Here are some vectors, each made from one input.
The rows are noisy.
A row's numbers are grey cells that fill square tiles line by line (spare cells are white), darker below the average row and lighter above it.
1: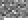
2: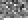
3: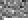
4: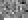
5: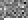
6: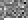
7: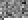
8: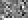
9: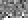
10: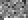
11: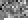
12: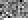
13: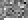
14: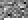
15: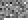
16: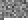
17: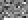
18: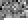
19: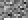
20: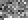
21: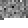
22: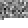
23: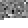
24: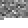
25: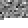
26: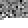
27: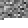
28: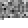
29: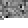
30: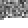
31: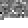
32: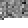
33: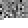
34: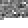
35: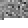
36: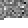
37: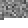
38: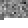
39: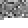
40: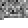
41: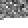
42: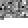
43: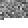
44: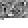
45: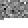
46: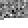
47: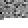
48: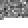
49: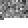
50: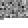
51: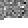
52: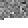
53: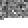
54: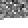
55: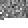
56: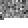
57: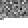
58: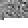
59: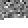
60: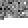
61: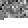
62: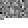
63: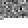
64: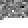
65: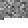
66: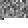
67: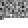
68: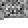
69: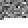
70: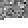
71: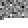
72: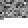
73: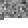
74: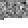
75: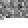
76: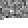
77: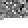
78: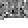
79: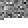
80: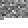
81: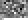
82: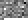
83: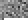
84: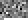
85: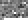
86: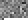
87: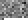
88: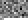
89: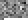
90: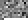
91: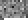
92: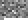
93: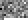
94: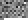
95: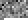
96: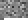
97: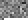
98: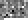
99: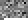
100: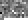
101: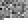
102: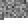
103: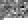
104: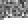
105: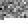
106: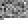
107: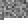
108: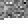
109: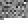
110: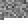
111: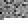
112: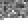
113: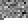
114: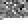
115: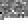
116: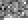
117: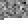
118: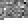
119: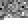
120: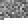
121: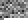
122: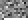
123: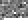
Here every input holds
a point on a 9-point line, together with either one of 11 labels, or a point on a 10-point line.
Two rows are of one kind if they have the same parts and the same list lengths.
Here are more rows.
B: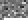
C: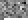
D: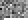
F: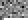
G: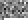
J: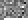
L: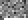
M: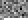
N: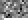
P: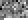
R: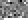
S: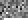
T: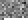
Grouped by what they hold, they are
B, C, D, F, G, L, R, T
J, M, N, P, S

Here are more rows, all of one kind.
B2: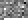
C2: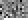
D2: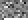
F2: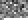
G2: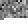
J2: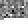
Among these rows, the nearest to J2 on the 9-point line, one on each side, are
C2 and G2.
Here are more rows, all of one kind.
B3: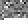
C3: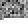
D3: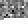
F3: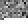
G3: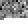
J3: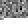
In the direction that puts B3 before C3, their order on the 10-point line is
G3, B3, C3, F3, D3, J3.
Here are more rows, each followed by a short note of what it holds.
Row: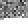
one of 11 labels and a point on a 9-point line
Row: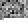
a point on a 9-point line and a point on a 10-point line
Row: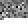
a point on a 9-point line and a point on a 10-point line
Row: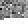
one of 11 labels and a point on a 9-point line
